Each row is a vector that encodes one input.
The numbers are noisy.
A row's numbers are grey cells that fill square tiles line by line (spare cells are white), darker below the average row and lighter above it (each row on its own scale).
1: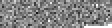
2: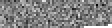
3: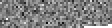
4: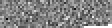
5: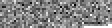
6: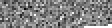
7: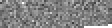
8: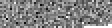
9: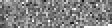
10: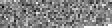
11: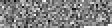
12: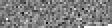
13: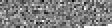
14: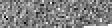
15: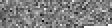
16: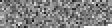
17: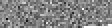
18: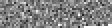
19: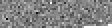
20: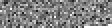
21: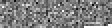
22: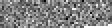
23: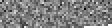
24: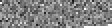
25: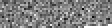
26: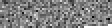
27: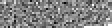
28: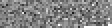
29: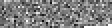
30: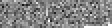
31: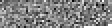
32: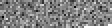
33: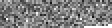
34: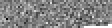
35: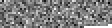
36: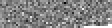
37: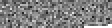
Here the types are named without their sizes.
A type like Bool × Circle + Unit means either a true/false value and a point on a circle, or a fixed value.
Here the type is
Circle + Line × Line.
